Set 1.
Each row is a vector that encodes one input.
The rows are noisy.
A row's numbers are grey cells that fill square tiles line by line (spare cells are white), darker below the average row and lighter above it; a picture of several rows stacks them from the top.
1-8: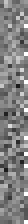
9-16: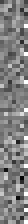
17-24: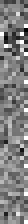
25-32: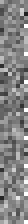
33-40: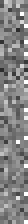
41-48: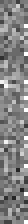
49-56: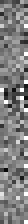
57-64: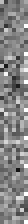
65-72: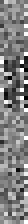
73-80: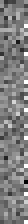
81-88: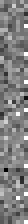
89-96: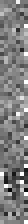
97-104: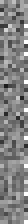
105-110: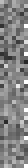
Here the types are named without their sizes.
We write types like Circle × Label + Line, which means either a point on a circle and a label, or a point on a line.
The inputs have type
Bool × Bool × Bool × Circle × Circle + Unit.
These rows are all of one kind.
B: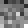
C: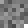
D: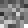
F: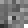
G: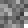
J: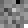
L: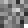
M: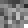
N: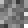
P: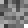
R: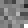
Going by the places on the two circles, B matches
D, M and R.
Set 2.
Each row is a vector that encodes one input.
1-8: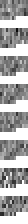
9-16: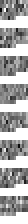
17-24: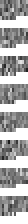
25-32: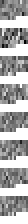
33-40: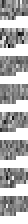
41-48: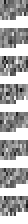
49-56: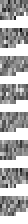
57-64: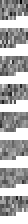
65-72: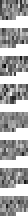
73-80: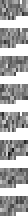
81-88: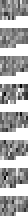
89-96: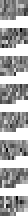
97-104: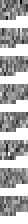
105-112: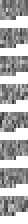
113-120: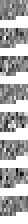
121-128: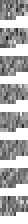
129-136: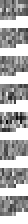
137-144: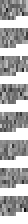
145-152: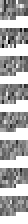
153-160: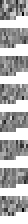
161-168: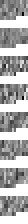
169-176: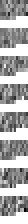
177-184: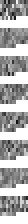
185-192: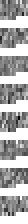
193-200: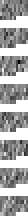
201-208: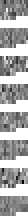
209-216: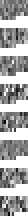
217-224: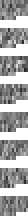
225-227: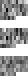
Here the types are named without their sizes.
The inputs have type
(Bool × Circle + Unit) × Tree.
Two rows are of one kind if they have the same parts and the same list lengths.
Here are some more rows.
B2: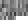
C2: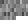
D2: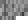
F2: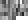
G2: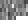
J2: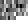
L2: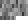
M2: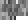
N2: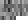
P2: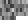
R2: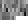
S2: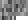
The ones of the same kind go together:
B2, G2, J2, M2, N2, P2, S2
C2, D2, F2, L2, R2

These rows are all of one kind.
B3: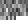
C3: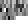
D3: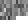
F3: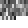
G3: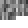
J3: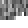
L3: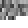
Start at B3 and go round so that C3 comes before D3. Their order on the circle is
B3, C3, D3, J3, L3, F3, G3.
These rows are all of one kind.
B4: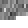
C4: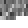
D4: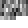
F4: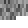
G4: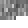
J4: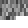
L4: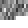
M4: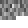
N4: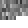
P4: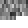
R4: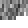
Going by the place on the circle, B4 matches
P4 and R4.
